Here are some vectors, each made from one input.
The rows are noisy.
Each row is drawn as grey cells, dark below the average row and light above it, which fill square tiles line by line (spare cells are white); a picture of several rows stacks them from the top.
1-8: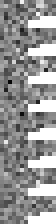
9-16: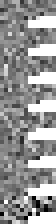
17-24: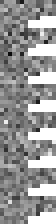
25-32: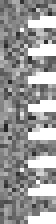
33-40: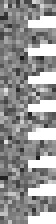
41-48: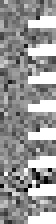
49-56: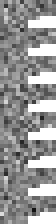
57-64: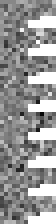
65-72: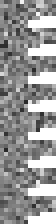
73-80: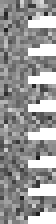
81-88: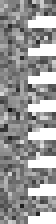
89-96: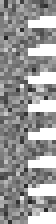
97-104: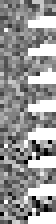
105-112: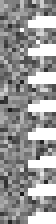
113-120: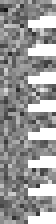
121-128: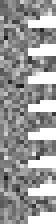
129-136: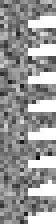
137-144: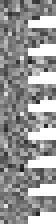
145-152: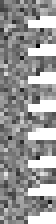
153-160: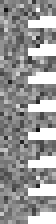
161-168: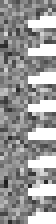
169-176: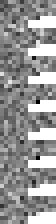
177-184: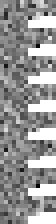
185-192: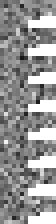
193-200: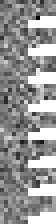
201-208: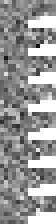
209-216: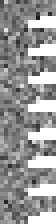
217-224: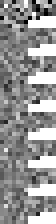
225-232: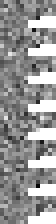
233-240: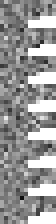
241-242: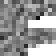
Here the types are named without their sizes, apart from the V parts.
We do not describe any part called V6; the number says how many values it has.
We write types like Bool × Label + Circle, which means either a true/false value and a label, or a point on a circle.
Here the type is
List(Label × V6).
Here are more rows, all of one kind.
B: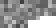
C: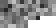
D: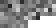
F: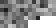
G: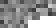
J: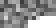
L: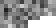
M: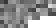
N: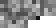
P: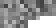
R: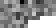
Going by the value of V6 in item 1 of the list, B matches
L and P.
